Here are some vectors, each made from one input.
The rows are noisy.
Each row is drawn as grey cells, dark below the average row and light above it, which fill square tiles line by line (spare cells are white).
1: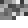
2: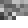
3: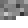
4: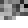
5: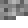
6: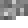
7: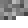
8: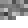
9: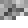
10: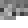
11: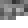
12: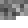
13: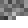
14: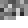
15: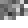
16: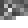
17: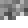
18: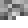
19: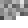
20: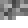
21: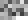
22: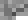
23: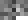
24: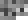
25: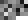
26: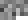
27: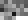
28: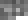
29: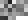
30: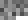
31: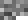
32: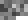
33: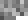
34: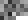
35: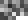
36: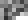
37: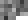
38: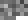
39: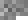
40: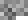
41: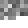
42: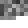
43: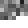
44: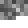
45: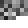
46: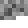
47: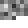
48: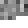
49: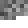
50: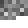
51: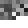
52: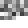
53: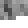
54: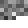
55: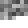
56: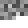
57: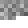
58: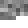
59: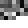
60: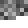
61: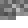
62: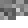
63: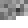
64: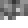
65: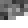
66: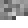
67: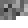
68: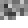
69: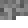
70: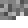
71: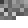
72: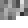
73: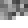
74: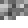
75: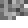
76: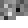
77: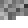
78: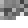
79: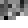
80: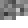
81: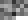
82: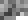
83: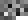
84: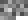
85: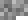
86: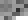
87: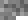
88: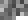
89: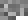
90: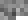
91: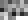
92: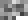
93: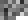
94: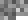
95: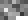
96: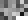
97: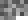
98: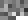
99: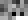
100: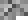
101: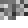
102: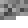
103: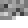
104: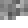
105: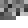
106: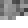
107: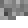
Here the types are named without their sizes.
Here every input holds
a point on a line, together with either a fixed value, or three true/false values.
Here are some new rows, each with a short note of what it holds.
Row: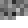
a point on a line
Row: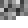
a point on a line and three true/false values
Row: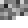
a point on a line and three true/false values
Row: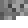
a point on a line
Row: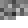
a point on a line
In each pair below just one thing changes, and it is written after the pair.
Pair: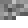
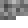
one of the three true/false values
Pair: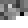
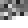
one of the three true/false values
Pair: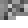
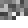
the place on the line
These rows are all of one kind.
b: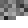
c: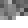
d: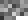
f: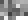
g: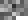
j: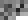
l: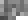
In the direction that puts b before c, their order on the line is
f, j, b, c, l, g, d.
